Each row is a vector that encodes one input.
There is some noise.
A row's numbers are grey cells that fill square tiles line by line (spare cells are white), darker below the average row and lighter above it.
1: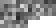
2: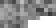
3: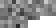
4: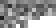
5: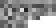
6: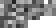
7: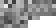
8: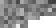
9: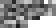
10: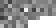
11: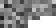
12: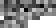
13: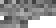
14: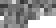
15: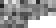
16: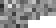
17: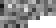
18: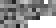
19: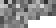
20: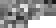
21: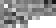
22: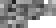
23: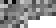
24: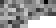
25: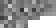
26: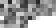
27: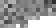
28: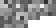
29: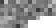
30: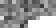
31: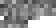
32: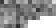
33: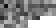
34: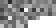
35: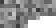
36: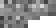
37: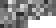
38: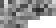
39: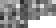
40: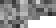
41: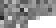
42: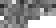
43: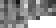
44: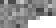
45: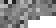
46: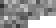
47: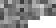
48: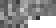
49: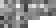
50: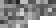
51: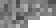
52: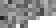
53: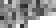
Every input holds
one of 7 labels and a point on a 5-point line.
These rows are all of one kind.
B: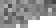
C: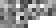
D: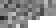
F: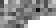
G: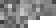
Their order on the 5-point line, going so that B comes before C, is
B, G, D, C, F.
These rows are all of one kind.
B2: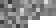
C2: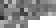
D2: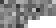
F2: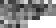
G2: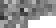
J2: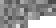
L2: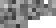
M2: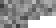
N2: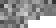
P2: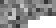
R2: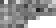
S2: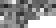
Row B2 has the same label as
M2 and N2.
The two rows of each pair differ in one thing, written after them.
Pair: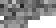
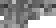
the place on the 5-point line
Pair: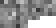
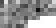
the place on the 5-point line
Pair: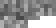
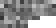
the label
